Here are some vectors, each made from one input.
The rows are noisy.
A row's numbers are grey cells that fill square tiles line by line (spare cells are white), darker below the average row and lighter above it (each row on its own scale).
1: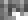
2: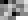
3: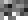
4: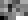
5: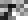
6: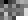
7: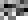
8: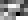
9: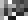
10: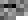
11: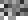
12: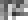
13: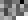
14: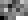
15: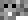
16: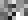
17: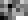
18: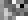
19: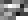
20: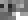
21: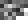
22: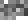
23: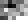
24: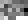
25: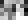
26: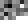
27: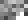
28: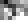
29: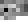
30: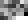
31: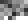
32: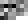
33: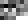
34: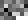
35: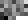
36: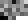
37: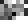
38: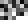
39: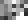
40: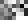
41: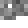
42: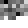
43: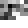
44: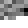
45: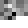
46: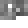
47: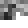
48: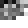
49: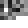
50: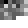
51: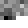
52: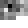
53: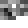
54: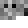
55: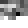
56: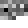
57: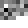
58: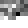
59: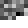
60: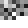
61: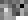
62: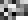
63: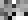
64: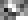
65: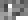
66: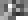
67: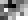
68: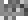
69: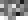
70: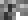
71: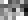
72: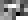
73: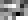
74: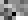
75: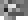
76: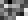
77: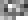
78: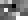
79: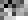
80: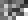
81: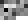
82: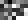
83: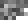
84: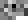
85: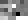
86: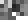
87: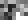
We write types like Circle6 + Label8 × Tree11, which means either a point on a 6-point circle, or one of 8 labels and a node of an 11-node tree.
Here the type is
Bool × Bool × Bool × Label11.
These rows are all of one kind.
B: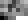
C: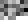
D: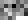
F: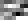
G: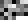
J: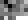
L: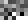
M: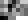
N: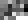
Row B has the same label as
G and M.
